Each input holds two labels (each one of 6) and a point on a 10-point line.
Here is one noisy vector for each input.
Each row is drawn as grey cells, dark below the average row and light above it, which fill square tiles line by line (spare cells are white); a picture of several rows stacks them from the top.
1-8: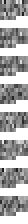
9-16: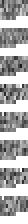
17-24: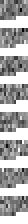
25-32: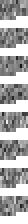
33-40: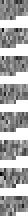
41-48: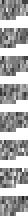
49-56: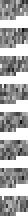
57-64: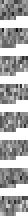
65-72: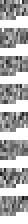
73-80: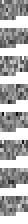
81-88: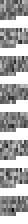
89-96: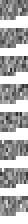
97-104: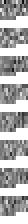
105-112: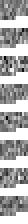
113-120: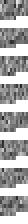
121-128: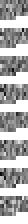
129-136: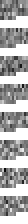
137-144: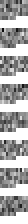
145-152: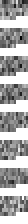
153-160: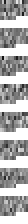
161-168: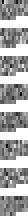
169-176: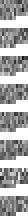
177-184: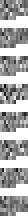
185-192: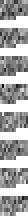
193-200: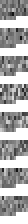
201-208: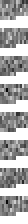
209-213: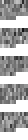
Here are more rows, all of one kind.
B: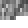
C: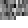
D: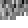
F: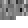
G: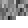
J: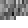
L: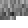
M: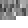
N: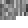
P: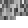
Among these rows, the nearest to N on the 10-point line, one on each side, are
L and M.
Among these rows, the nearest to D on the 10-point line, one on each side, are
C and J.
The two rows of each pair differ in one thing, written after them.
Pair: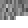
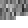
one of the two labels
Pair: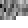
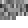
one of the two labels
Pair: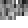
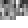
one of the two labels
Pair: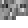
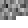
one of the two labels
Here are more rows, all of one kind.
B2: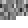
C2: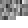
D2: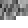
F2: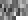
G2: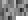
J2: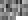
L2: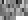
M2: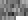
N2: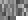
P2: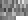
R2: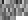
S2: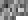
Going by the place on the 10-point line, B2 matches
C2, L2, P2 and R2.
